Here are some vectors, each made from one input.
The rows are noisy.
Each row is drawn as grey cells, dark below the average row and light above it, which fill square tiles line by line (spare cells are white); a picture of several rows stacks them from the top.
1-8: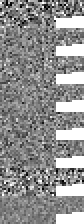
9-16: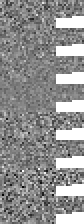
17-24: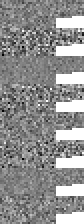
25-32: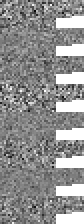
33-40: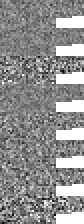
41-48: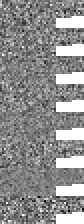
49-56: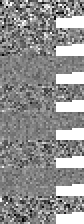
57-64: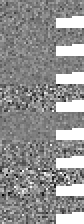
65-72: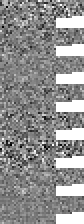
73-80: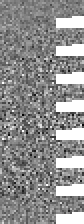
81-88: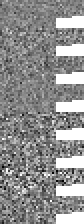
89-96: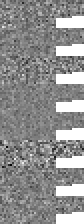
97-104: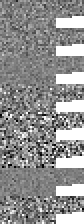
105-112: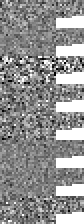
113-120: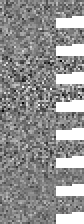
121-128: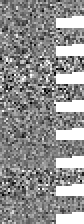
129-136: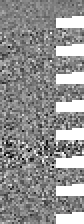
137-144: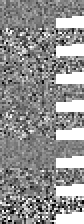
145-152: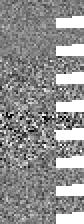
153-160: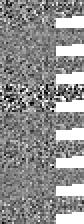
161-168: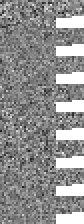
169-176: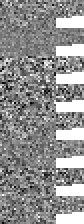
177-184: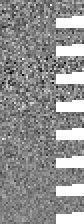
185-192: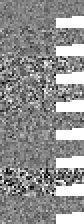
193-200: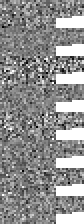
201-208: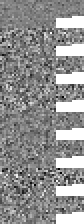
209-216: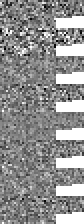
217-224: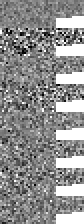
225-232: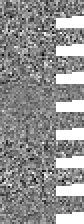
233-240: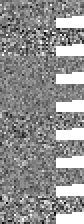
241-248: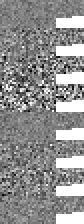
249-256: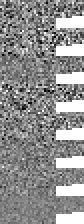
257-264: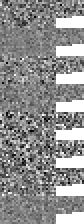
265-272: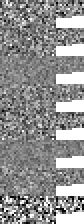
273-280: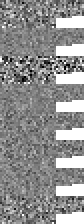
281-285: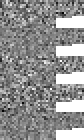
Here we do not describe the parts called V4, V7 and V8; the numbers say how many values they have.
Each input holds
either a point on each of six 6-point circles, a value of V4 and a value of V8, or a value of V7.
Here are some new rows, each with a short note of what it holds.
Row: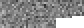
a point on each of six 6-point circles, a value of V4 and a value of V8
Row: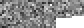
a value of V7
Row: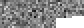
a value of V7
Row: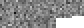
a point on each of six 6-point circles, a value of V4 and a value of V8
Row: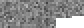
a point on each of six 6-point circles, a value of V4 and a value of V8
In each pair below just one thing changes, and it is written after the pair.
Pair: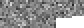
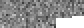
the value of V8
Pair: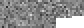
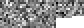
the value of V8
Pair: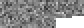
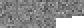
the place on one of the six 6-point circles
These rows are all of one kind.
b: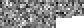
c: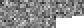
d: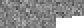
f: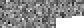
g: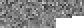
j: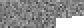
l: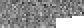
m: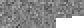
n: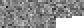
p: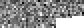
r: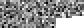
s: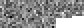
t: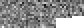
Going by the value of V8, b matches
d and j.
